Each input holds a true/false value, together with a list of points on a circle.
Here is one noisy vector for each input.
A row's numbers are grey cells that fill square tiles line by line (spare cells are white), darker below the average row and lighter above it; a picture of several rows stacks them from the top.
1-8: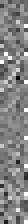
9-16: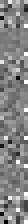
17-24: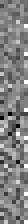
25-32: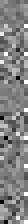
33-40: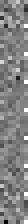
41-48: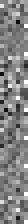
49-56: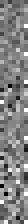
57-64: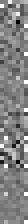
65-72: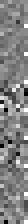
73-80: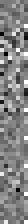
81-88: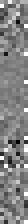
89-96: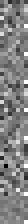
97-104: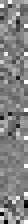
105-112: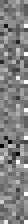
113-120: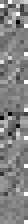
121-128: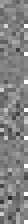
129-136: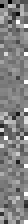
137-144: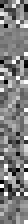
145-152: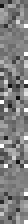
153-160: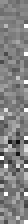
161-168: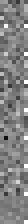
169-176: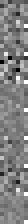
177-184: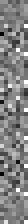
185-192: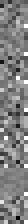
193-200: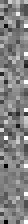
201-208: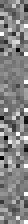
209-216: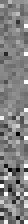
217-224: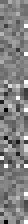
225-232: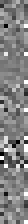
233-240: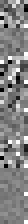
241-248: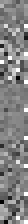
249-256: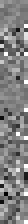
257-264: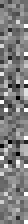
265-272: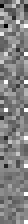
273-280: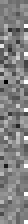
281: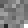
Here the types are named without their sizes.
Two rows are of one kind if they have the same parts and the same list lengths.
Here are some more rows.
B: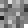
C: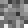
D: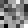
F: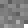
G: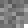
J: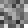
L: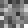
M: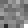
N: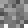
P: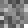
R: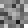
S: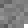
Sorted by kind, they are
B, J, L, M, P
C, D, F, N, R, S
G

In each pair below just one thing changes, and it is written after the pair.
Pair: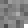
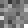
the place on the circle in item 1 of the list
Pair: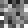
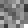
the true/false value
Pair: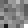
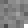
the place on the circle in item 2 of the list
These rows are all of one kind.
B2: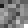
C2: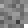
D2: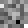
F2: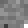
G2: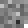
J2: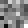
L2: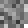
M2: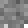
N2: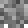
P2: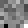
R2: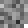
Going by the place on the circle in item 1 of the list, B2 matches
D2 and N2.
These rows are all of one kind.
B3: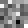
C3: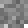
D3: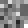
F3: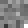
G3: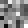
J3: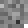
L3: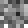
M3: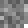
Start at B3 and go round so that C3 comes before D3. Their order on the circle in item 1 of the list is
B3, C3, F3, D3, J3, M3, L3, G3.
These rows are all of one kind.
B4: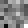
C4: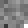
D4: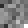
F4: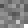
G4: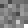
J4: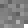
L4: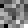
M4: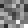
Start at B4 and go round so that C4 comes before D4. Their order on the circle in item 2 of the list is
B4, G4, J4, C4, L4, D4, M4, F4.
